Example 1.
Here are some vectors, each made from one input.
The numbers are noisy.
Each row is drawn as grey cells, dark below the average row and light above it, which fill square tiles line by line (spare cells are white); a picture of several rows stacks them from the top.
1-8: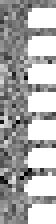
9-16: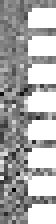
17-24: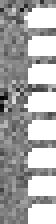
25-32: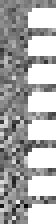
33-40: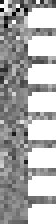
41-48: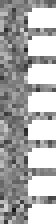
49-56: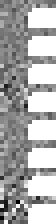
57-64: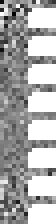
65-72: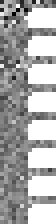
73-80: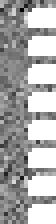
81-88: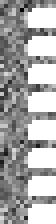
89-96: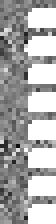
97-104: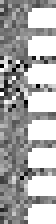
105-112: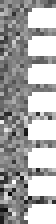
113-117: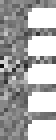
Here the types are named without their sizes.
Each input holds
either a fixed value, or a node of a tree.
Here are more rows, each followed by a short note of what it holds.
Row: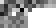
a fixed value
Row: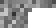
a node of a tree
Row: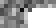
a fixed value
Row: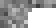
a node of a tree
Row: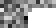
a node of a tree
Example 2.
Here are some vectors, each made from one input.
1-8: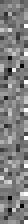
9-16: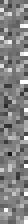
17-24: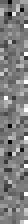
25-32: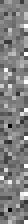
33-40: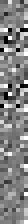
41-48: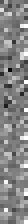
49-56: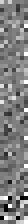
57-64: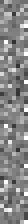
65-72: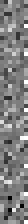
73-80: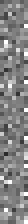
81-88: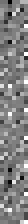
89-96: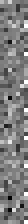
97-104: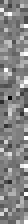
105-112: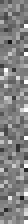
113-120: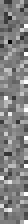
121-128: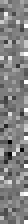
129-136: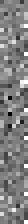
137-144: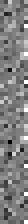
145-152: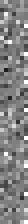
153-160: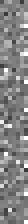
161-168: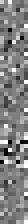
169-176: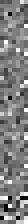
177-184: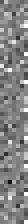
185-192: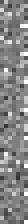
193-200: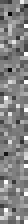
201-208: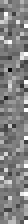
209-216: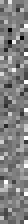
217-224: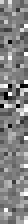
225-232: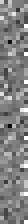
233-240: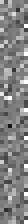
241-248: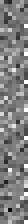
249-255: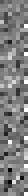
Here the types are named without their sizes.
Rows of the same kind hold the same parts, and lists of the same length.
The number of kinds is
2.
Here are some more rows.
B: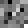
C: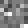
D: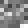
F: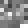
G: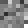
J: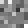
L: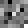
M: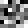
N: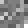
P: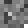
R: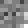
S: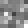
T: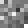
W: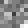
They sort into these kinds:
B, C, D, F, G, J, L, N, P, R, S, T, W
M

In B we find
a node of a tree.
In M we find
a fixed value.
